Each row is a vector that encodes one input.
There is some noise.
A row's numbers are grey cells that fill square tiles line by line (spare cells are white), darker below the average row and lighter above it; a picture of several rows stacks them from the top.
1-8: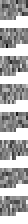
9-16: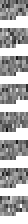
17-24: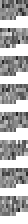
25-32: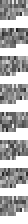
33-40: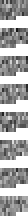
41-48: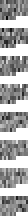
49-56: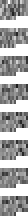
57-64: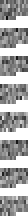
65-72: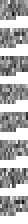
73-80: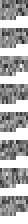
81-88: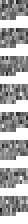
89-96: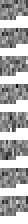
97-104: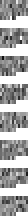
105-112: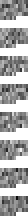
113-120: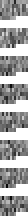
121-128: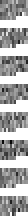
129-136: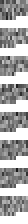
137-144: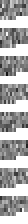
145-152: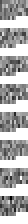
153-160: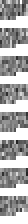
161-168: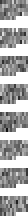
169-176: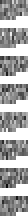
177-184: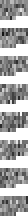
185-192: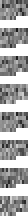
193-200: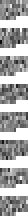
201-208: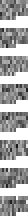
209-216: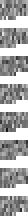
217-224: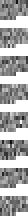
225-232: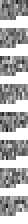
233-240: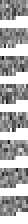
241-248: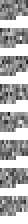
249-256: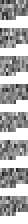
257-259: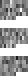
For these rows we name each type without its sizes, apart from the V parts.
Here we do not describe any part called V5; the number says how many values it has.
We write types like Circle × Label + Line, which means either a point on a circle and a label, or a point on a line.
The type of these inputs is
Bool × List(Line) + Tree × (Tree + V5).
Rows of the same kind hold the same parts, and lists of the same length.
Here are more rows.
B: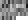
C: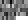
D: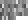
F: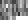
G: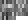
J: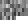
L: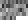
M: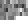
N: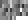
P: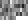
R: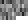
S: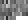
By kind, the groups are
B, L, R
C
D, M, N, P
F, J
G, S

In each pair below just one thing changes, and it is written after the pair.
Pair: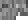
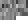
the place on the line in item 2 of the list
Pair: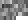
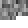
the place on the line in item 1 of the list
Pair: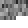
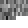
the true/false value
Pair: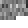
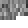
the place on the line in item 2 of the list
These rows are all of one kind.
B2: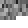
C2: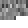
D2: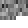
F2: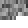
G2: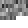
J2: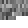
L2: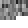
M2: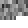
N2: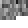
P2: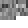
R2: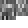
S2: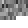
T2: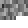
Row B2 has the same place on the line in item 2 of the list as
L2 and N2.
